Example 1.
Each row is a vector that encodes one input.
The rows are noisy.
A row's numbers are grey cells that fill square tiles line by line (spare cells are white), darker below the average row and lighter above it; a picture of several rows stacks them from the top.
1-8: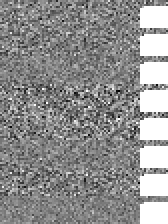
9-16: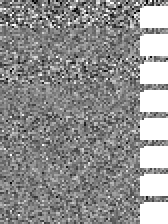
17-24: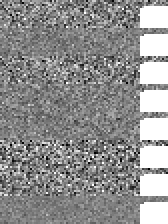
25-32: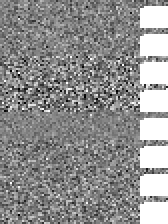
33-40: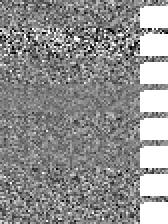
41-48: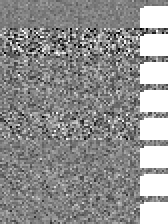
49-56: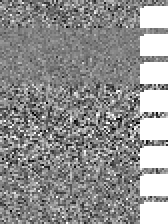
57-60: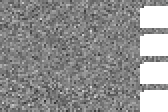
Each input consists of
either a fixed value, or a node of a 7-node tree and a true/false value.
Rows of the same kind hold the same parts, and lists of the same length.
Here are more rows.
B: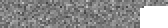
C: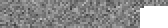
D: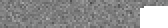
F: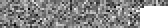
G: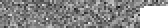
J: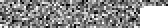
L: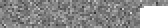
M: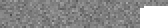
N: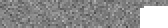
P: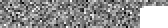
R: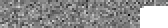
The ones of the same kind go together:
B, C, D, F, G, L, M, N, P, R
J

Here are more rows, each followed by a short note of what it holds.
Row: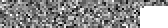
a fixed value
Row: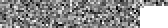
a fixed value
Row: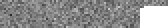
a node of a 7-node tree and a true/false value
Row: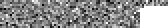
a node of a 7-node tree and a true/false value
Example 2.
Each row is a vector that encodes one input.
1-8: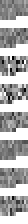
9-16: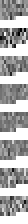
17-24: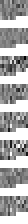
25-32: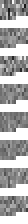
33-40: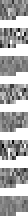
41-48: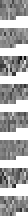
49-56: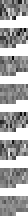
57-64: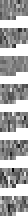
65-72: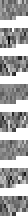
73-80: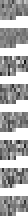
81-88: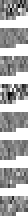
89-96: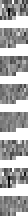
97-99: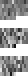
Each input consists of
either a fixed value, or one of 10 labels and a true/false value.
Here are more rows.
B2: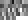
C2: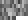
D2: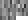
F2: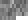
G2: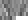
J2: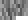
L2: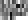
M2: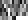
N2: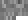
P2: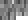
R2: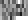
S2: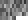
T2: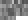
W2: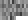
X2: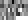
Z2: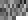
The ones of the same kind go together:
B2, X2
C2, D2, F2, G2, J2, L2, M2, N2, P2, R2, S2, T2, W2, Z2

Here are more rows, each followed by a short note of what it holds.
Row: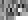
a fixed value
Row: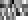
a fixed value
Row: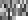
one of 10 labels and a true/false value
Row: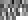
a fixed value
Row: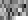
a fixed value
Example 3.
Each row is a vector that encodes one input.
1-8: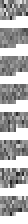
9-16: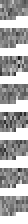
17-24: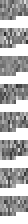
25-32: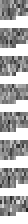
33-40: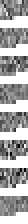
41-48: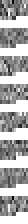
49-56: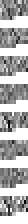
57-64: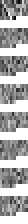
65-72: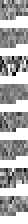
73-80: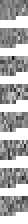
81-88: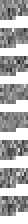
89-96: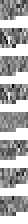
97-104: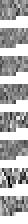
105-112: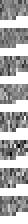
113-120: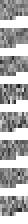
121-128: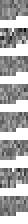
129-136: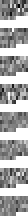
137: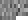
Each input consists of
one of 10 labels and a true/false value.
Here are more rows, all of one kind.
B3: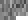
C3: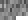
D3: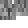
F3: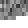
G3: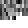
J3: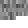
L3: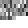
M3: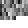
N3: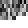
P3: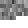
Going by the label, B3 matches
D3, J3, N3 and P3.
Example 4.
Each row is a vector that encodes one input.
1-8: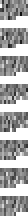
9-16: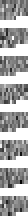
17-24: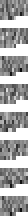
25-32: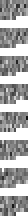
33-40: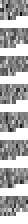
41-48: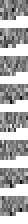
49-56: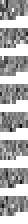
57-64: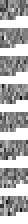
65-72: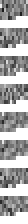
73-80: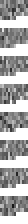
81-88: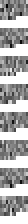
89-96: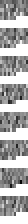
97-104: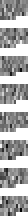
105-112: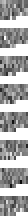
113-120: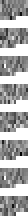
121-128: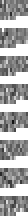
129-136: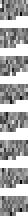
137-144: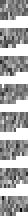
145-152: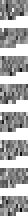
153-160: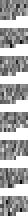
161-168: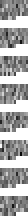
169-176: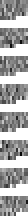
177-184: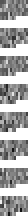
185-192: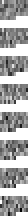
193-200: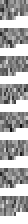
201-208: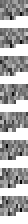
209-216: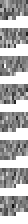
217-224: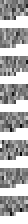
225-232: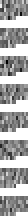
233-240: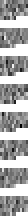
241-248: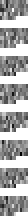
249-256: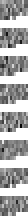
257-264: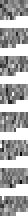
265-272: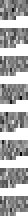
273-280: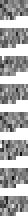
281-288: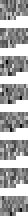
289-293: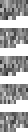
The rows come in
2 kinds.
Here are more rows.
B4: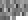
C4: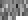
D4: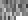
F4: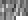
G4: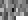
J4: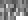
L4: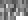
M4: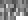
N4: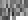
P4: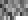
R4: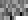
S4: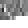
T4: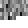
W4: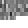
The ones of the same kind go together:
B4, D4, N4, S4, T4
C4, F4, G4, J4, L4, M4, P4, R4, W4

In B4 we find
a point on an 11-point line and a node of a 12-node tree.
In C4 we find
a point on an 11-point line.
